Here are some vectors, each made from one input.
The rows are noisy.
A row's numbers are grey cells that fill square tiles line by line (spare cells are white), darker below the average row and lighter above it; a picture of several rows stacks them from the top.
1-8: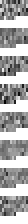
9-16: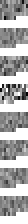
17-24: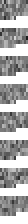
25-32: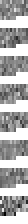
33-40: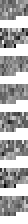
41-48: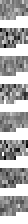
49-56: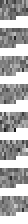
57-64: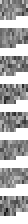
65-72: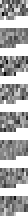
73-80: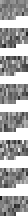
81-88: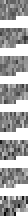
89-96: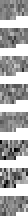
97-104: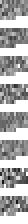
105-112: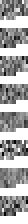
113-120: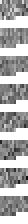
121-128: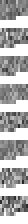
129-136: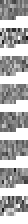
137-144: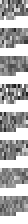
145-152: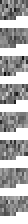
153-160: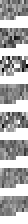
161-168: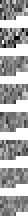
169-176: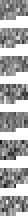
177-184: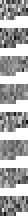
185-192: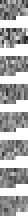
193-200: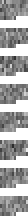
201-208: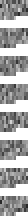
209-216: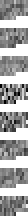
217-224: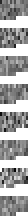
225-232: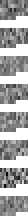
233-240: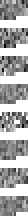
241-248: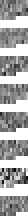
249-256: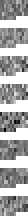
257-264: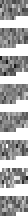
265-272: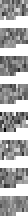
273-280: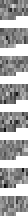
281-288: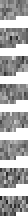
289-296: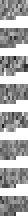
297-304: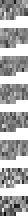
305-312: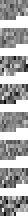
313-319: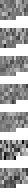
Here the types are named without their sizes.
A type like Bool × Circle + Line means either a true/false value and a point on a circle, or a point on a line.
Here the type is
Bool × Line + Tree.
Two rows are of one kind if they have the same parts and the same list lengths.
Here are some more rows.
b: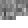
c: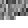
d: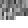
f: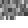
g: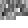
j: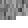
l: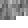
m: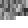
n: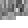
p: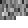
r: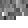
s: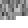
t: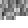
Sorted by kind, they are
b, g, j, l, n, s, t
c, d, f, m, p, r

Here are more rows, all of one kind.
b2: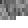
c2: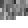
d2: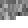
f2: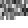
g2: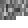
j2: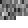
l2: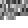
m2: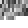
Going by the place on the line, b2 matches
d2 and j2.
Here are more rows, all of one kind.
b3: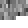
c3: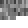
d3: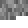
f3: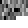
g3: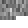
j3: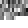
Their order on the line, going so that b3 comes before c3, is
g3, j3, b3, c3, f3, d3.
